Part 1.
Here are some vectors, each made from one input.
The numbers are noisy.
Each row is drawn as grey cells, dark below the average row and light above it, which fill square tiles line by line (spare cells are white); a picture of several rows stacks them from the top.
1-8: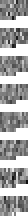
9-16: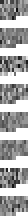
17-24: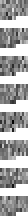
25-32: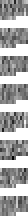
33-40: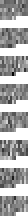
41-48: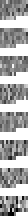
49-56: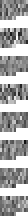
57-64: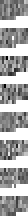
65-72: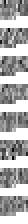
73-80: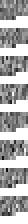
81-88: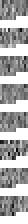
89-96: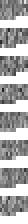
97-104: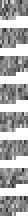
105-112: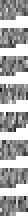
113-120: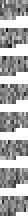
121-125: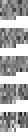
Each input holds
either one of 6 labels, or a point on a 6-point line, or a point on a 7-point line.
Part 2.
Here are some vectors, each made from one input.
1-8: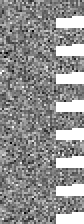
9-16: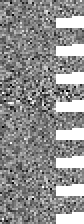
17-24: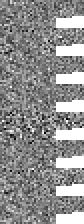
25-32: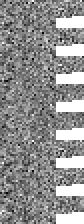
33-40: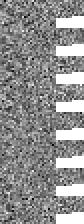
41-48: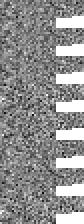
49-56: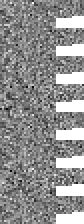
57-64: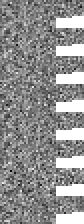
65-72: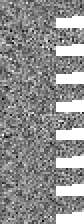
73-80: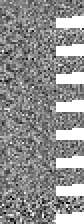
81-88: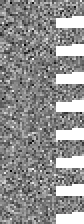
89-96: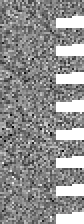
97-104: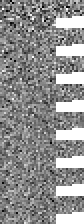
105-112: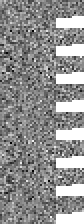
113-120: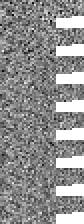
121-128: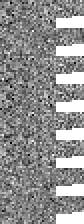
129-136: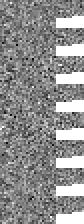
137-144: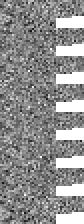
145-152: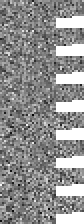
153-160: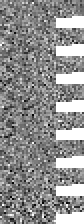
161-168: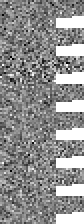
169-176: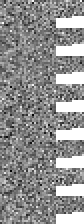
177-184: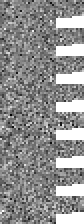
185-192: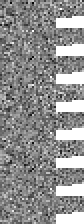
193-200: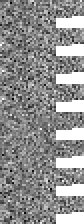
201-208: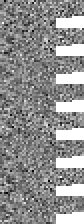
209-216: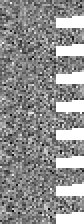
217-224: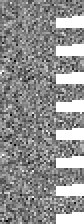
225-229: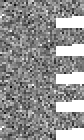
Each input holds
either a point on a 10-point circle and a true/false value, or a fixed value, or a node of a 13-node tree.
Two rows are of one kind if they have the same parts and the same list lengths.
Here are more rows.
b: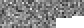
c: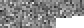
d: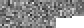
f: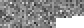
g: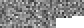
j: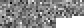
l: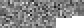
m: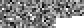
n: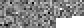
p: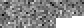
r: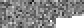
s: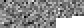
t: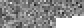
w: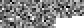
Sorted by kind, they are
b, c, d, f, g, l, p, r, t
j, n, s
m, w

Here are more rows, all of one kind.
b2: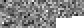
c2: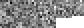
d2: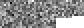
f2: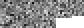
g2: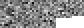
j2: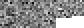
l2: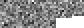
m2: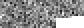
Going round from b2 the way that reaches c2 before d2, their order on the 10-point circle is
b2, m2, f2, g2, j2, c2, d2, l2.
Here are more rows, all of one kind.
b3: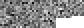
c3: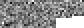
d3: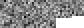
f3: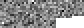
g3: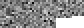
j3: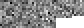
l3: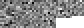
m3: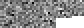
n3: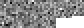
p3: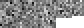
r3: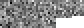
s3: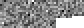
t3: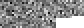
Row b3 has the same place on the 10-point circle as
g3, l3, m3 and t3.
